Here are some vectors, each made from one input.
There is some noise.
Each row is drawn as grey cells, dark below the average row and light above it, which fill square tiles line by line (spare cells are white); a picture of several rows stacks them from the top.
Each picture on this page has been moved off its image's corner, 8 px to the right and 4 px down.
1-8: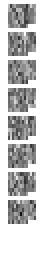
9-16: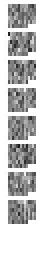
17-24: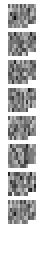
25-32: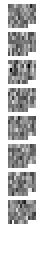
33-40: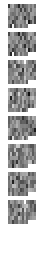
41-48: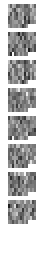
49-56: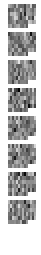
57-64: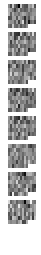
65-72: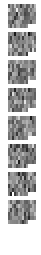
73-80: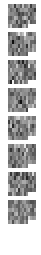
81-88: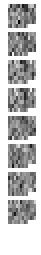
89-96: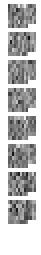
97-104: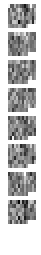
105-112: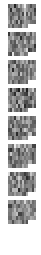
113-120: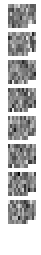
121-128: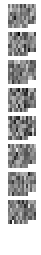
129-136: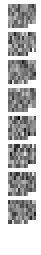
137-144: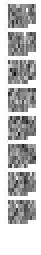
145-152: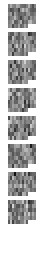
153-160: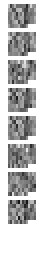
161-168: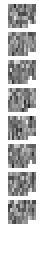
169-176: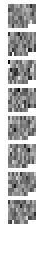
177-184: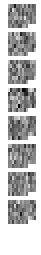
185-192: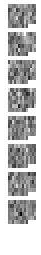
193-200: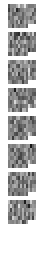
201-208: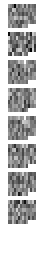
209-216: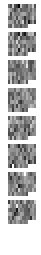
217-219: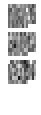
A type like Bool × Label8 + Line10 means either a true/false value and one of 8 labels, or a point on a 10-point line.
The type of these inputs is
Bool × Bool × Bool × Bool + Circle20 × Label9.
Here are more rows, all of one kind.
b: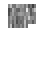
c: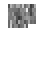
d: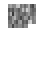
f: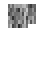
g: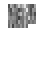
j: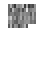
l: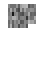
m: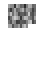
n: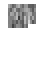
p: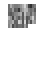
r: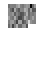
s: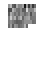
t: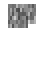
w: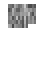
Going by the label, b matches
c, g, j and s.
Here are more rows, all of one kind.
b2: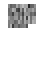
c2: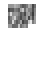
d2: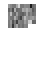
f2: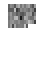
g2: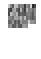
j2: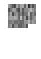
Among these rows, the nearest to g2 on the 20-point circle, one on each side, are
b2 and j2.
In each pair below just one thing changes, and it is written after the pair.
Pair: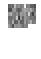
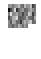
the label
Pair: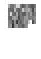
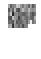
the label
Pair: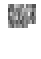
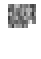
the place on the 20-point circle
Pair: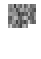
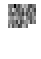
the place on the 20-point circle
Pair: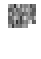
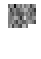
the place on the 20-point circle
